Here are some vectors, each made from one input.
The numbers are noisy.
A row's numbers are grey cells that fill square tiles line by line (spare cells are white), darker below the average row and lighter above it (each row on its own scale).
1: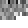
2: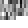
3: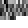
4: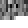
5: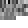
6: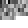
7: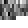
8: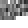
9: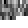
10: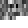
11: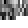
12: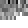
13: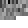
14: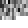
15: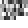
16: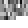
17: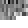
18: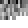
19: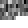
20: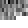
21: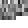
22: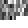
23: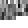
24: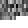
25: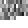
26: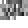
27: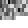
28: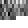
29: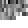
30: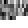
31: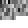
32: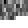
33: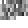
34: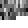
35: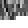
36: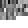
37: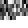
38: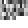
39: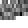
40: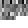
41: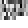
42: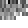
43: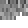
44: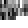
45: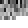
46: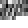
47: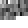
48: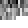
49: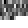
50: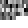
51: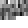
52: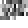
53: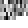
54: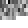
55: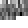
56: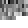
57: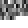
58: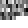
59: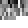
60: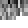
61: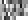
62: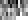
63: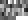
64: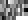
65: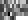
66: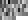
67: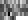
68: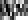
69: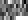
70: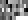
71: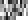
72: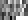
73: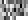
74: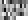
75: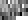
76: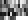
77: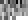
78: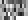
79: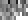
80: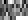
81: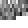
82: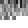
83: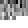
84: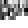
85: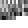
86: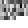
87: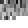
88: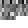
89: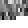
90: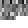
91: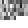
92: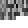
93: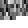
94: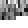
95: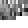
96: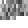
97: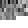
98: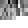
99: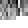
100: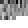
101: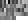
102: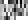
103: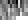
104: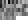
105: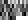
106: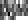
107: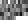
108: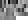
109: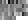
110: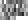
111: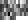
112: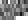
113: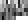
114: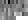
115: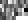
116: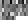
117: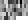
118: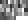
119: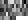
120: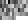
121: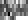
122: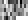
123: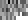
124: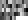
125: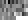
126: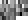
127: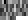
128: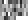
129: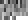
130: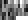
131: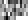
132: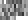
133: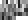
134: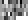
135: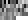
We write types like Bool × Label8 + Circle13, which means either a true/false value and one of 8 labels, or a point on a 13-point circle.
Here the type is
List2(Line9).
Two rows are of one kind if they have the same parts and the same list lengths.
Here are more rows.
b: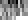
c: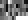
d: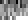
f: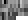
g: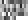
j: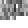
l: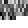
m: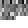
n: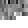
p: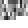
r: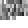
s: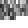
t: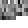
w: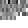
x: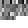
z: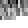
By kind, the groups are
b, d, g, j, n, p, r, w, z
c, f, l, s, t
m, x

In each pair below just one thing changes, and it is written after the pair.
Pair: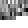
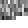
the place on the 9-point line in item 2 of the list
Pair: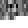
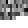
the place on the 9-point line in item 2 of the list
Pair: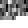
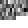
the place on the 9-point line in item 2 of the list
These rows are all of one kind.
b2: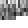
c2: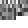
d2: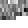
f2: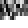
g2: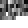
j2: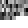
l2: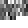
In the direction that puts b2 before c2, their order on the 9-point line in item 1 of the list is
b2, c2, d2, g2, j2, l2, f2.
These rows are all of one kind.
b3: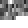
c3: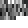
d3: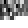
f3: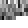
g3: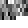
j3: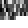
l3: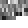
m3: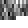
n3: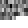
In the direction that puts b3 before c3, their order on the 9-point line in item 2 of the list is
d3, j3, b3, c3, m3, g3, n3, l3, f3.
